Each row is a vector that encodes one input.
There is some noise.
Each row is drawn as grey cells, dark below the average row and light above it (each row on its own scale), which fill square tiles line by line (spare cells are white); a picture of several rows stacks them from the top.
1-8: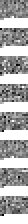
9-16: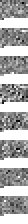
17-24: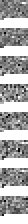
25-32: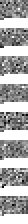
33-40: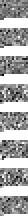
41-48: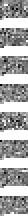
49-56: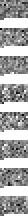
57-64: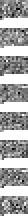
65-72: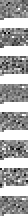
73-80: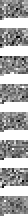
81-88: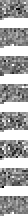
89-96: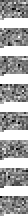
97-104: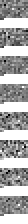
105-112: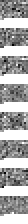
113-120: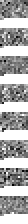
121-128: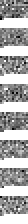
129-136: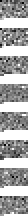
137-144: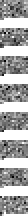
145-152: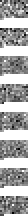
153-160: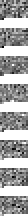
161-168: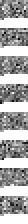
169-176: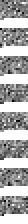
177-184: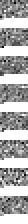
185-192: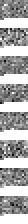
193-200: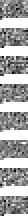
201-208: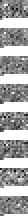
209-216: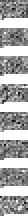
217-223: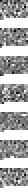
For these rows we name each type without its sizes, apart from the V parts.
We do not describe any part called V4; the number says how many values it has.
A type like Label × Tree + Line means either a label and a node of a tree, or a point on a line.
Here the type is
Label + (Tree + Unit) × V4 × V4.
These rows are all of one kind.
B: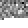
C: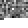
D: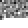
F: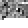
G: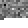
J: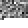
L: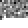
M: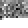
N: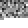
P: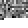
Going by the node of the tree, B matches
F and P.
